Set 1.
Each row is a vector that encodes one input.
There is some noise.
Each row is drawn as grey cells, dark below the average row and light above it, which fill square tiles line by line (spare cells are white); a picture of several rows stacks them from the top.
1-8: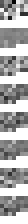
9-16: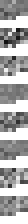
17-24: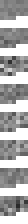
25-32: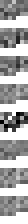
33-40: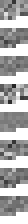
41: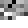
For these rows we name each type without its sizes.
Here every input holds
a point on a line and a true/false value.
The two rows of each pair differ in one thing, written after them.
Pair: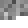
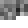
the true/false value
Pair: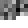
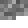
the true/false value
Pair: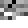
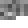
the place on the line
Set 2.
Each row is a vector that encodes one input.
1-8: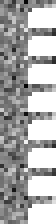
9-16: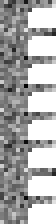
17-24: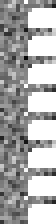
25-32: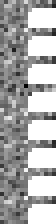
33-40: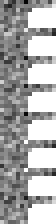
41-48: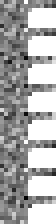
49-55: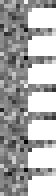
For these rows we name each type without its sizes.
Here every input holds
a point on a line and a true/false value.
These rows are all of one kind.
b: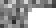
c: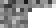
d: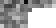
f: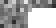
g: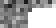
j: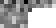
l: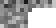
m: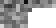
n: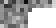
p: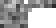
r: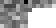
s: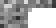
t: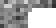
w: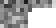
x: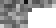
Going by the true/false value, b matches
f, p, s and t.
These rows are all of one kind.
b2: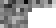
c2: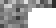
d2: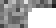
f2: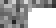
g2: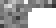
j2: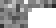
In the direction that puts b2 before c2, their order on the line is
b2, j2, g2, c2, d2, f2.
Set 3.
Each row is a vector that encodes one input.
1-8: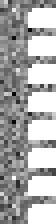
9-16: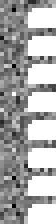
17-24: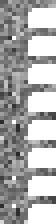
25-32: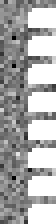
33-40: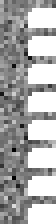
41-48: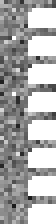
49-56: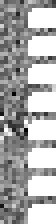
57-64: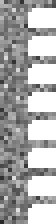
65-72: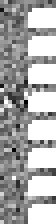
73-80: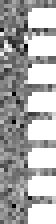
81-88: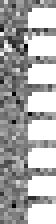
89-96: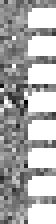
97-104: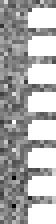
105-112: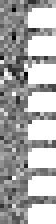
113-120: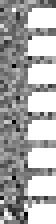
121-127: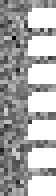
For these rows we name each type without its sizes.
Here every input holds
a list of points on a circle.
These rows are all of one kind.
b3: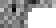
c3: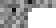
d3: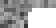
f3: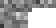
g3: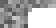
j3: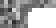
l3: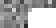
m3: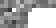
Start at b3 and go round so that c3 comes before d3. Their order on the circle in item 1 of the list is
b3, c3, g3, d3, l3, m3, j3, f3.
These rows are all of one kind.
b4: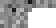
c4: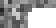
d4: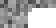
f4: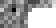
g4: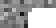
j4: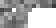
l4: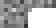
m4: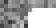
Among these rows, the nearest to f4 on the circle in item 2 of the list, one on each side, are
g4 and l4.
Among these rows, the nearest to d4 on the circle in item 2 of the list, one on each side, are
c4 and j4.
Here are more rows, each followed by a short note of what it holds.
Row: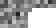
a list of one item
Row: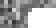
a list of two items
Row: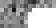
a list of two items
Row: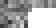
a list of two items
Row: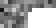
a list of one item
